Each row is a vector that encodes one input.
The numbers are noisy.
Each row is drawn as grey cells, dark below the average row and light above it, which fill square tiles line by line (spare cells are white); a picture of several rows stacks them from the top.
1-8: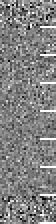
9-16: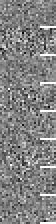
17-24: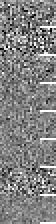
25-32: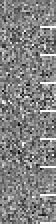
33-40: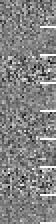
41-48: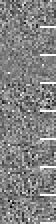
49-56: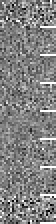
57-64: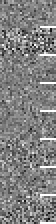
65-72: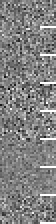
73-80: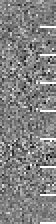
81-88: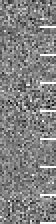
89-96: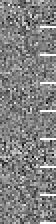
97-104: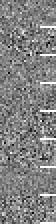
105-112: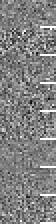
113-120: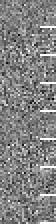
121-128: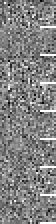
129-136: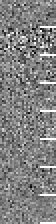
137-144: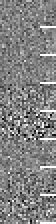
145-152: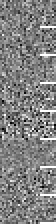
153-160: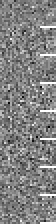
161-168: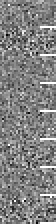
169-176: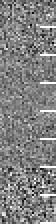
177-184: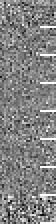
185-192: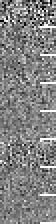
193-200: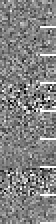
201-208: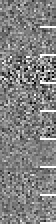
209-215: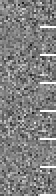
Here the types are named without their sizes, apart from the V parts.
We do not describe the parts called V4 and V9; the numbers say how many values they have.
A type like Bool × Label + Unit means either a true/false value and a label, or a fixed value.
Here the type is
Bool × V9 + Line × (Line + V4).
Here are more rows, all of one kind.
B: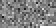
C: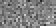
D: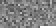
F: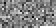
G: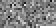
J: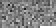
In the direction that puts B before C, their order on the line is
F, B, J, D, C, G.
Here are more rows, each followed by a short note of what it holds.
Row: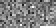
a point on each of two lines
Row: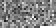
a point on each of two lines
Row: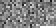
a point on a line and a value of V4
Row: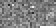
a point on each of two lines
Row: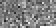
a point on each of two lines
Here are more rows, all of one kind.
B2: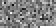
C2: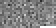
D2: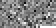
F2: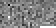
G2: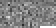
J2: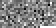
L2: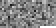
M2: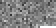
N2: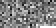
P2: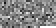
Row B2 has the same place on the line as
L2 and M2.
